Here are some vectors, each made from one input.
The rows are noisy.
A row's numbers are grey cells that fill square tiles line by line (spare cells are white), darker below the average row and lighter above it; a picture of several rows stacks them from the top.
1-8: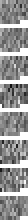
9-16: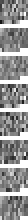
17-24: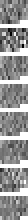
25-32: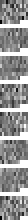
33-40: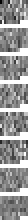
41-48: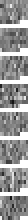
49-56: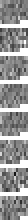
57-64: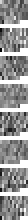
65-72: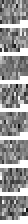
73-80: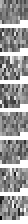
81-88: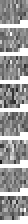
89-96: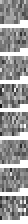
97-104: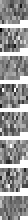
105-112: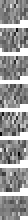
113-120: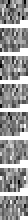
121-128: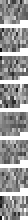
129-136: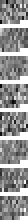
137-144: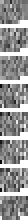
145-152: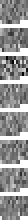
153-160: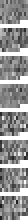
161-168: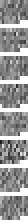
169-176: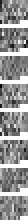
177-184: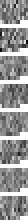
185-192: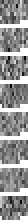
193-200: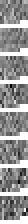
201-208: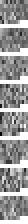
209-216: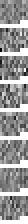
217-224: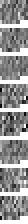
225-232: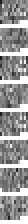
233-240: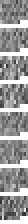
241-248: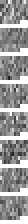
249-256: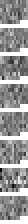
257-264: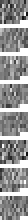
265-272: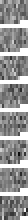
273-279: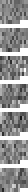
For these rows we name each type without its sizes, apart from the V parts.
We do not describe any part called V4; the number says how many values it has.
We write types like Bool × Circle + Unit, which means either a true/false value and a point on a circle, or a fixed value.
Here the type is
Bool × Line × Line × V4 + Tree + Unit.
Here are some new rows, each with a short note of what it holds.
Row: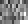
a node of a tree
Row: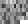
a point on each of two lines, a true/false value and a value of V4
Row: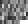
a node of a tree
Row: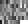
a node of a tree
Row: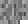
a point on each of two lines, a true/false value and a value of V4
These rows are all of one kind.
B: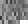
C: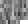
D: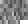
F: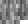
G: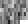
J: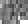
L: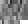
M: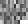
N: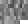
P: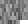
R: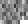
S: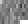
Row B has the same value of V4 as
D, F, J and P.
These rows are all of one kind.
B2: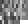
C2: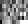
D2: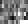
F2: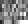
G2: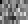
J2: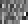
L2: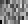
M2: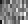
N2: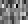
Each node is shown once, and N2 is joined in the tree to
B2 and F2.
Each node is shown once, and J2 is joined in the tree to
D2.
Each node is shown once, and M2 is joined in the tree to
C2 and L2.
